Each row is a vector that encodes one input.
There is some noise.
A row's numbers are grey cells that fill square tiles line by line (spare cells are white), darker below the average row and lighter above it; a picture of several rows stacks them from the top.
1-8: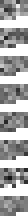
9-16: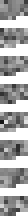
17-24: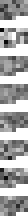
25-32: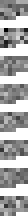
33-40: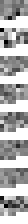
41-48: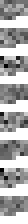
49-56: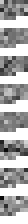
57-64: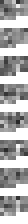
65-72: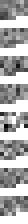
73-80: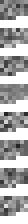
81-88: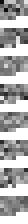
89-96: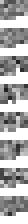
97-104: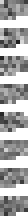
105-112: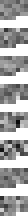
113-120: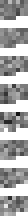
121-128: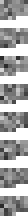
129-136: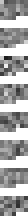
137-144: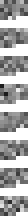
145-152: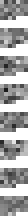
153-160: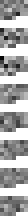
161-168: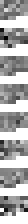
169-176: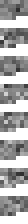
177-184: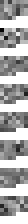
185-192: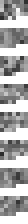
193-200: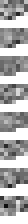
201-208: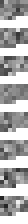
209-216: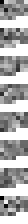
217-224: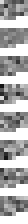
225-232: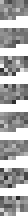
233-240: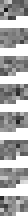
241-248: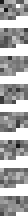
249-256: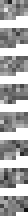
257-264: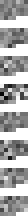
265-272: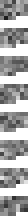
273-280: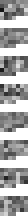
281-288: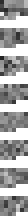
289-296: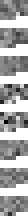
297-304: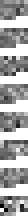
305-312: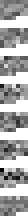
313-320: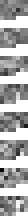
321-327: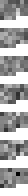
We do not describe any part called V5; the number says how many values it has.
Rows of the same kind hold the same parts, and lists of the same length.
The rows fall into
4 kinds.
